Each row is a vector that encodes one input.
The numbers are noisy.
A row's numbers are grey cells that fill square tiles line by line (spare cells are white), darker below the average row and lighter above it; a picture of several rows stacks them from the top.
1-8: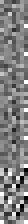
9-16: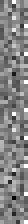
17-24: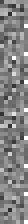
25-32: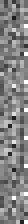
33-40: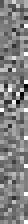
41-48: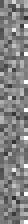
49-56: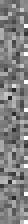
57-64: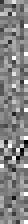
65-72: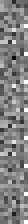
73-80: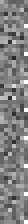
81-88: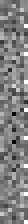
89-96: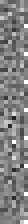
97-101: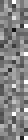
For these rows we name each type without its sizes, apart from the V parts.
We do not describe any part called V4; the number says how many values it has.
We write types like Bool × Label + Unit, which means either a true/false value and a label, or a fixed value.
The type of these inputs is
List(Bool × V4).
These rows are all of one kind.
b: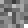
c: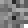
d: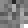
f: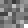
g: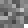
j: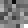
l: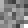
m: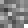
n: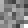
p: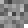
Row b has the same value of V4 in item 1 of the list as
f and j.
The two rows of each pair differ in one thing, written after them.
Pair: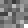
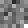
the value of V4 in item 2 of the list
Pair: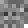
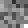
the true/false value in item 1 of the list
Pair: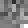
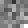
the true/false value in item 2 of the list
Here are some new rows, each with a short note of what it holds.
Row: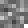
a list of two items
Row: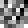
the empty list
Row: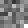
a list of two items
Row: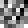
the empty list
